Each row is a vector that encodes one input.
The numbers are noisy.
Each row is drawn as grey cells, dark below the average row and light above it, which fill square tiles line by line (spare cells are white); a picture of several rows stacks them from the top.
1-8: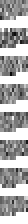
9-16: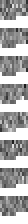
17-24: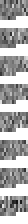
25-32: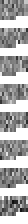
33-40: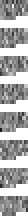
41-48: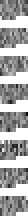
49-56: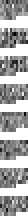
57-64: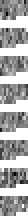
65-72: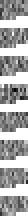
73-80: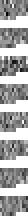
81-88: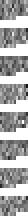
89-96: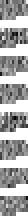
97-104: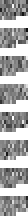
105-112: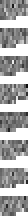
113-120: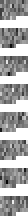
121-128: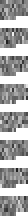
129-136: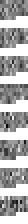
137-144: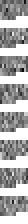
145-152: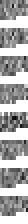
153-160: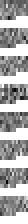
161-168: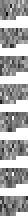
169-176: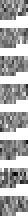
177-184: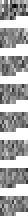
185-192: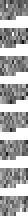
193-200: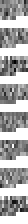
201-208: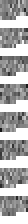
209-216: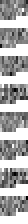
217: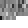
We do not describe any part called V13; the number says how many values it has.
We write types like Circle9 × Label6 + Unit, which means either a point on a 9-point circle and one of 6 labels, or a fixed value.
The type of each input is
(Bool × Bool × Bool × Bool + Unit) × V13 + Line4.
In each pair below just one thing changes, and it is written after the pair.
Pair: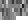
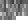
the value of V13
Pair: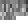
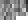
the value of V13
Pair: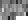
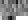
the value of V13
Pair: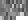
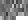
one of the four true/false values
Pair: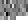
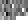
one of the four true/false values
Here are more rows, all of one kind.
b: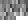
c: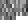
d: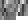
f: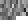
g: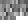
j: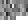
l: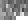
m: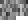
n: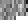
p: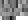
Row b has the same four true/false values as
g, j, m and n.
